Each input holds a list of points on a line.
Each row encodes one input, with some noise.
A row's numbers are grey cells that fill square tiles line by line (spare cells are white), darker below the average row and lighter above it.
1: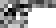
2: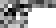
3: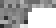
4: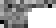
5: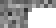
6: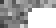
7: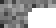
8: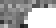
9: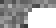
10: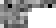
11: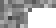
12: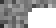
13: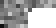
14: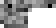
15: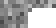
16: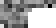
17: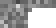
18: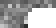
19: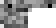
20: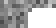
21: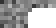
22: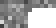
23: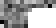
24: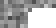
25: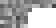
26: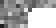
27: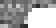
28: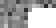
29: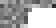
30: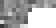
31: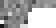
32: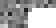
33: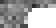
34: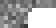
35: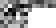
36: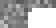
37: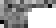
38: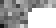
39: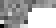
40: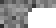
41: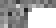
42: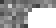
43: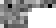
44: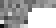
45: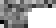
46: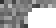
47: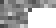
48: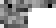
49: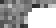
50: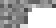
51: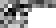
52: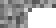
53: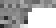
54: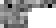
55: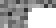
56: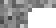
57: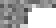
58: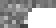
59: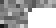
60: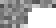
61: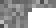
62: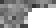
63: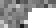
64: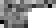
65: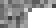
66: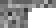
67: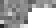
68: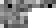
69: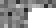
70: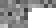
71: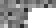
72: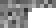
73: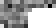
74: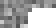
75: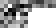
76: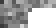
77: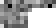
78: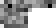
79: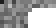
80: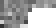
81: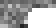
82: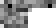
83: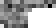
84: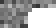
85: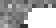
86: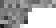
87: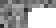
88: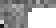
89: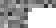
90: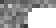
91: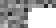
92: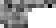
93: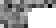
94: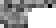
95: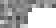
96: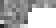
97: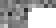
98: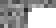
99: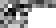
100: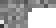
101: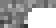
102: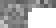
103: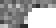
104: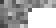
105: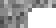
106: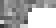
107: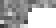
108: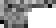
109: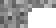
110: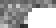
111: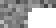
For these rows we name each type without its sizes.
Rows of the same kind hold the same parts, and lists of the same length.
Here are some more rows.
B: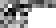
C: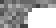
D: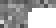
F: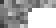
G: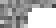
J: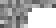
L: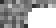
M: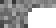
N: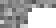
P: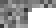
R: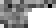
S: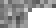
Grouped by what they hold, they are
B
C, D, L, M, P
F, G, J, N, S
R

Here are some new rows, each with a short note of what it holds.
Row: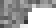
a list of two items
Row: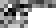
the empty list
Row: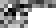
the empty list
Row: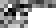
the empty list
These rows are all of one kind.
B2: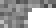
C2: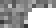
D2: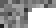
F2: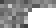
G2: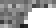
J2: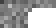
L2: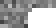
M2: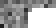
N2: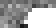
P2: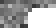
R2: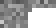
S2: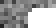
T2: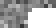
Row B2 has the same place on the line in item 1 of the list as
R2 and T2.
